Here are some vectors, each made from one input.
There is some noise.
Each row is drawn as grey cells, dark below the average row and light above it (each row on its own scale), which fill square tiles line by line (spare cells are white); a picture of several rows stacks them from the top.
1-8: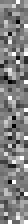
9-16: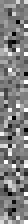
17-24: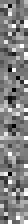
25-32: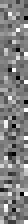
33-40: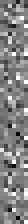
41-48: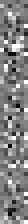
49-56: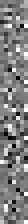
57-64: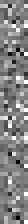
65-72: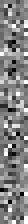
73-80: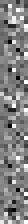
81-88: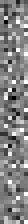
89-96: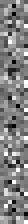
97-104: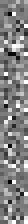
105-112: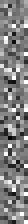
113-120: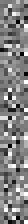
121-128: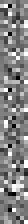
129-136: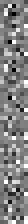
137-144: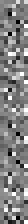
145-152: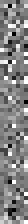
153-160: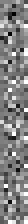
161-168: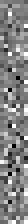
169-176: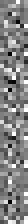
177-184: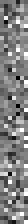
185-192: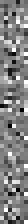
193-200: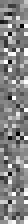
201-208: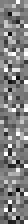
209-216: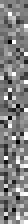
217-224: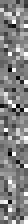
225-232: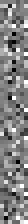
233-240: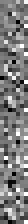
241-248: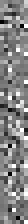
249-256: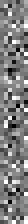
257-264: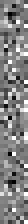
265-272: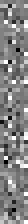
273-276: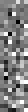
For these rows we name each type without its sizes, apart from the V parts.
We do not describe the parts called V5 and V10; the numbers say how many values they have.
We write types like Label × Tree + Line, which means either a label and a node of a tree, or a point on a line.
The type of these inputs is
(Bool × V10 + Label) × V5.
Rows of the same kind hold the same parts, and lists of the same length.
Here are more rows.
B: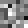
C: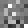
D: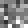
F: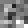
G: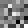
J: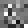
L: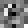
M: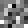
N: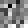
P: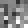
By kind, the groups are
B, C, F, G, J, L, M
D, N, P

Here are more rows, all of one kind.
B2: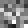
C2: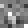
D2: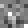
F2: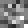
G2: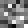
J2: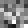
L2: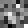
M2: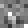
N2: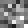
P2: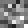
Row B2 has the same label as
C2, D2, J2 and M2.
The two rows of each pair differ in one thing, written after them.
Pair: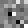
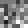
the value of V5
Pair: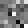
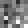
the value of V5
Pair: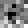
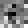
the value of V10
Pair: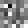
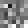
the value of V10
